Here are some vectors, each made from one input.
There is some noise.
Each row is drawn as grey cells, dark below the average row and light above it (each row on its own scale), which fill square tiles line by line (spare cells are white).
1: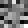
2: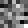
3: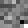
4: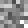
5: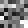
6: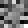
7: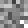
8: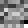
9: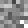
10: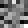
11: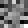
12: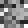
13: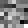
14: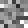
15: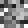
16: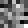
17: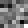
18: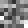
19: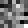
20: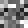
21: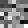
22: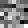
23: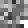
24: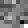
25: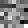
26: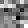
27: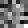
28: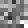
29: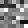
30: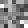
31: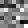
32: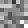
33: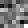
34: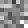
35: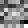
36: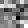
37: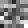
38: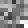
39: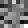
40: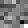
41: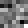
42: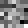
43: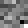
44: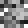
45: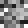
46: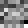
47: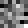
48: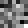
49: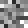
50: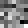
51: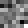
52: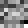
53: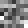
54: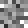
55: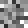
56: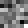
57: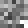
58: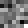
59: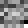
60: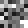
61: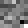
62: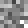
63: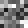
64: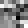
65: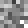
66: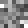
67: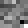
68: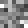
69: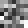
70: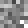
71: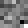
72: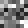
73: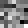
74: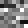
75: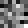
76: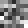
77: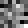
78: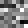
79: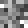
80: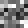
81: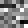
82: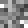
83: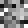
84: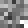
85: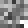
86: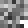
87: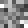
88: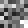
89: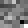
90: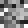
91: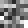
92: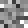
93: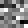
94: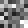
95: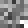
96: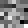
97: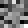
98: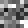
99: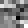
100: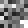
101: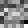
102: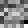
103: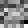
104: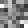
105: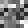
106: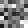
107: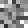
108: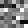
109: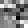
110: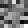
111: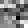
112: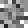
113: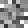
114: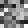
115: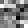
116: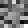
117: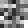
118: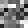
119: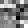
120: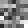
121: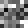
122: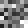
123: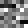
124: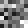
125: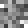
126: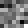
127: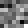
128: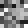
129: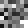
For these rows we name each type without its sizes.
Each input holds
a point on a circle and a true/false value.
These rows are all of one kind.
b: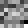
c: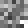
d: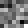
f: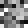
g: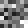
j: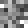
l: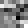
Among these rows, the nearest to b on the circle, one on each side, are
f and j.
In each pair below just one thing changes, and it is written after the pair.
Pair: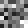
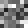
the place on the circle
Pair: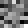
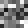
the true/false value
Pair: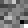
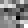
the true/false value
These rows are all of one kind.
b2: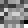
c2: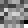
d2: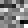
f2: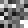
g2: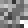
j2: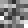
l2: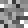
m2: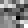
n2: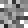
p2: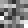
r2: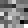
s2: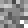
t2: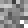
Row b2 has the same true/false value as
c2, d2 and r2.
